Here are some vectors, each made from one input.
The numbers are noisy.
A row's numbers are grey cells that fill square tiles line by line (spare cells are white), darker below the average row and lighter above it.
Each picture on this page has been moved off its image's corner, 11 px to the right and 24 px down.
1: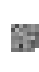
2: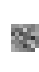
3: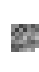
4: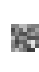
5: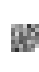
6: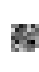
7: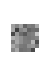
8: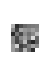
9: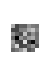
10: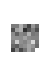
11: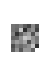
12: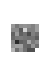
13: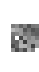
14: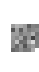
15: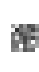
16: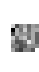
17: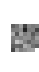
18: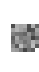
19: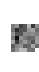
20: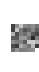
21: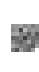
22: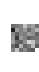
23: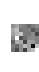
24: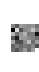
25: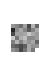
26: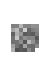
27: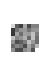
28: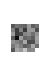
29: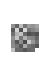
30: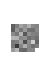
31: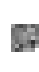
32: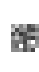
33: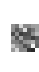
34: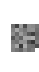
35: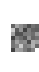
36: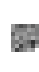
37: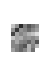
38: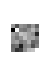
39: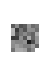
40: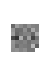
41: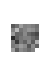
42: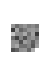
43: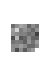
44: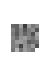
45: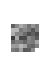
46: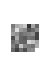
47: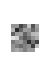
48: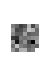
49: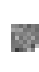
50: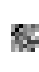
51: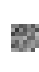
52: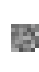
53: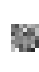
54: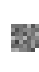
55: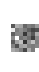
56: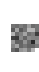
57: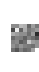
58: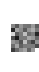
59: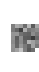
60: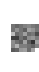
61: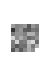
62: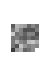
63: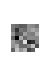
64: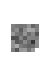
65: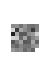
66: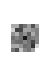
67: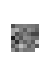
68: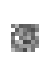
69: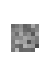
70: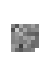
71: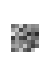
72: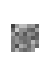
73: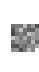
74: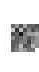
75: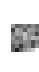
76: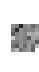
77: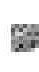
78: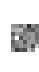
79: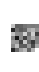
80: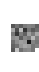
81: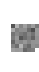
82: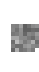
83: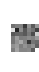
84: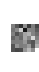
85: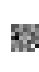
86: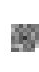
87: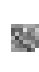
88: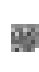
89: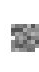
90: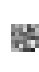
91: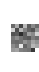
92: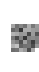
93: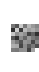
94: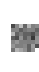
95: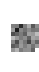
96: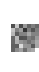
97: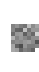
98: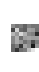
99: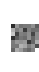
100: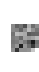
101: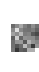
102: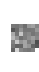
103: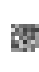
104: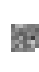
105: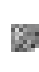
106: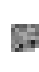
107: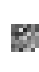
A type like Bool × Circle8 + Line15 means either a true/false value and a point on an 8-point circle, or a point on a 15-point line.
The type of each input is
Bool × (Circle10 + Unit) × Tree10.
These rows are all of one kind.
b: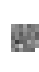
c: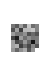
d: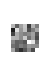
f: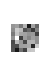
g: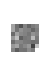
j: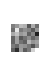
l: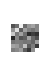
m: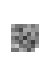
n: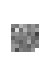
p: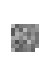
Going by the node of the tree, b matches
d and p.
